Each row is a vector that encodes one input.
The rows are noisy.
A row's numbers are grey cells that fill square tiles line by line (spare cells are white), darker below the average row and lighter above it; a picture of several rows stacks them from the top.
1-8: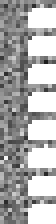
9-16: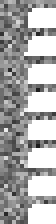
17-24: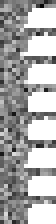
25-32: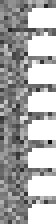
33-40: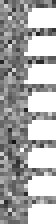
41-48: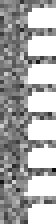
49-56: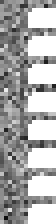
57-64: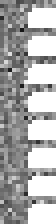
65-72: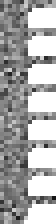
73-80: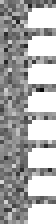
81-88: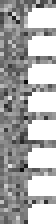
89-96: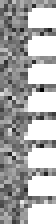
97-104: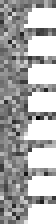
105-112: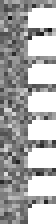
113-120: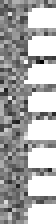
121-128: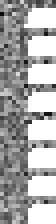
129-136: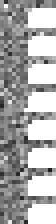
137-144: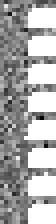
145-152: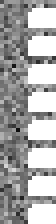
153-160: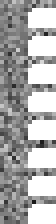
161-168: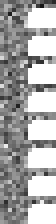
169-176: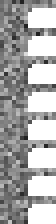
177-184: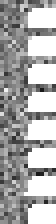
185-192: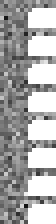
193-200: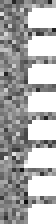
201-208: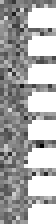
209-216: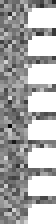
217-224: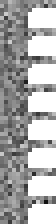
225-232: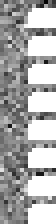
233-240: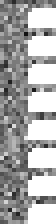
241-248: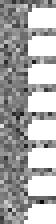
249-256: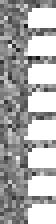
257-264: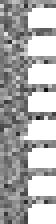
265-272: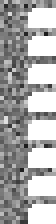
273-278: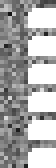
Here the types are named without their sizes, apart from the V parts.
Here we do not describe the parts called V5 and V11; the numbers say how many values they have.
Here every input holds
a value of V5 and a value of V11, together with either a fixed value, or a node of a tree and a true/false value.
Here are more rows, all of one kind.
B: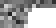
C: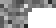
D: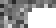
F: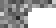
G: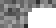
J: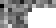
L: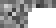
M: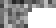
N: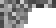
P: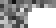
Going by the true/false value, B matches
L and N.
